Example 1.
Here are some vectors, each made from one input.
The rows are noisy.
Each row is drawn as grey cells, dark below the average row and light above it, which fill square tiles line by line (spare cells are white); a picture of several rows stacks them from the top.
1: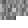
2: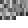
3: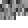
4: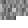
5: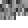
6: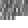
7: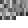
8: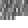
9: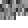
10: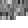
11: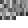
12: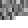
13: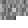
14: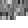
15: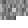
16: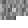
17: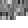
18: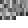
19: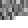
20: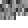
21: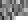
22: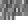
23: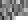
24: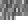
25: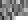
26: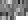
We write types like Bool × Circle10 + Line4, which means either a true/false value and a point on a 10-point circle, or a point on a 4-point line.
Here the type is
Label6.
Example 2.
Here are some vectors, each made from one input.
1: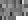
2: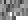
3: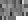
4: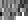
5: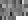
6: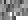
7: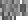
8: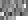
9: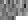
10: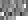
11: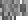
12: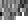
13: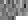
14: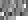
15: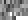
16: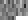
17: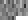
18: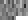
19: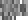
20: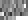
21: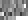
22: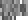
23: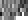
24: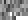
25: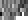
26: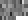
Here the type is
Label6.
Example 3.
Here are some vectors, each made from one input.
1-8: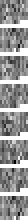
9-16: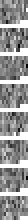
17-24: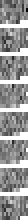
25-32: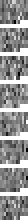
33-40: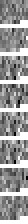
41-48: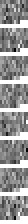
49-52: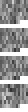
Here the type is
Bool × Bool × Bool × Bool.
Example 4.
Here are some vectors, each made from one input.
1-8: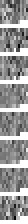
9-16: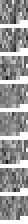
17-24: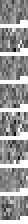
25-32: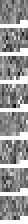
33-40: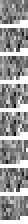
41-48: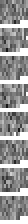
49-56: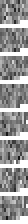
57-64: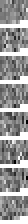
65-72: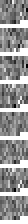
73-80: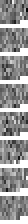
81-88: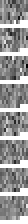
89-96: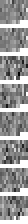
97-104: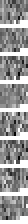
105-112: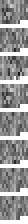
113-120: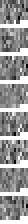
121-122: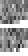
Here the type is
Bool × Bool × Bool × Bool.
